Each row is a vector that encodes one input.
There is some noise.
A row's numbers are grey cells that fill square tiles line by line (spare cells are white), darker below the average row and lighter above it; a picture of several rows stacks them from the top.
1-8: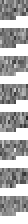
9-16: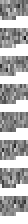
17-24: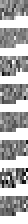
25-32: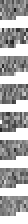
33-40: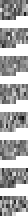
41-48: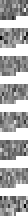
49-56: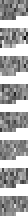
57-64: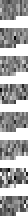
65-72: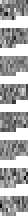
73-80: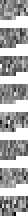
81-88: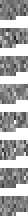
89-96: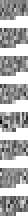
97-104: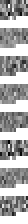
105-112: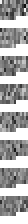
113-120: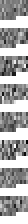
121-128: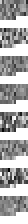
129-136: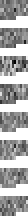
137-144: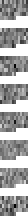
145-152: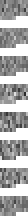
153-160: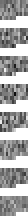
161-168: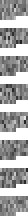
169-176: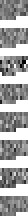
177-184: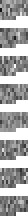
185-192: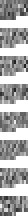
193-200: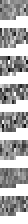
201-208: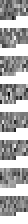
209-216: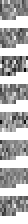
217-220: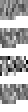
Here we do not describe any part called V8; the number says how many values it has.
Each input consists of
a list of up to two items, each a true/false value and a value of V8.
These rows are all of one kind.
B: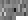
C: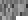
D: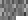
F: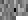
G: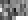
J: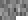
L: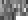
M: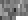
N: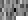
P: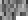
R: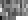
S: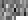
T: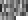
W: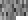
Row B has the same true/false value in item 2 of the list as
D, F, L and W.
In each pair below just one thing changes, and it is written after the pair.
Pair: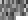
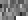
the true/false value in item 2 of the list
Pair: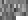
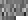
the value of V8 in item 1 of the list
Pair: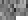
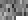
the value of V8 in item 1 of the list
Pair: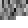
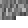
the value of V8 in item 1 of the list
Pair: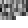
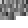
the true/false value in item 2 of the list
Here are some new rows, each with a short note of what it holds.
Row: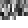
the empty list
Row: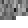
a list of two items
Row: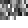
the empty list
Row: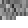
a list of two items
